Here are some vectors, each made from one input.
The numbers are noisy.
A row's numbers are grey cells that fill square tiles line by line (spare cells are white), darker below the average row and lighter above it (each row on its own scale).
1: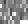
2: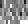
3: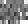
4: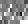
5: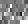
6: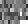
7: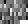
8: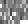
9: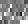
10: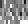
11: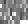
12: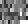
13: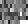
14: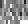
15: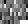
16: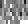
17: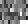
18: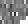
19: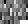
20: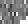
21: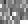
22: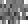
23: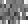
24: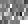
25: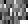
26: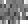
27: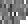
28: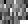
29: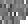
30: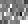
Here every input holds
a point on a 7-point line.
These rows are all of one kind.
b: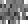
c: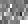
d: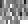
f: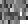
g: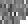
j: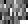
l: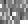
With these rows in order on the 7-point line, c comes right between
d and l.
